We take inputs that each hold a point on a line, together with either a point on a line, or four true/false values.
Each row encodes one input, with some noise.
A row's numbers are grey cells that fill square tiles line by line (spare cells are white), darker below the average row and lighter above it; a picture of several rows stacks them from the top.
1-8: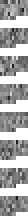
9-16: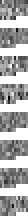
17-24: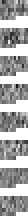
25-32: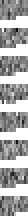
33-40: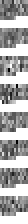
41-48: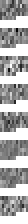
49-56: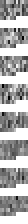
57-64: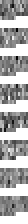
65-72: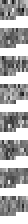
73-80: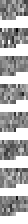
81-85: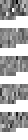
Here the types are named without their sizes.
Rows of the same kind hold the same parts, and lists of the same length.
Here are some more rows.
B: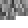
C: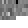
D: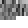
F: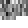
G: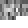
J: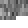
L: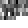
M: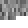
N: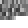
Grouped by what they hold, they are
B, C, D, G, J, L, M, N
F

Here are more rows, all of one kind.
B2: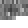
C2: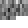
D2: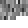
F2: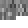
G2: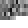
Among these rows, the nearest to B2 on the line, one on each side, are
F2 and G2.
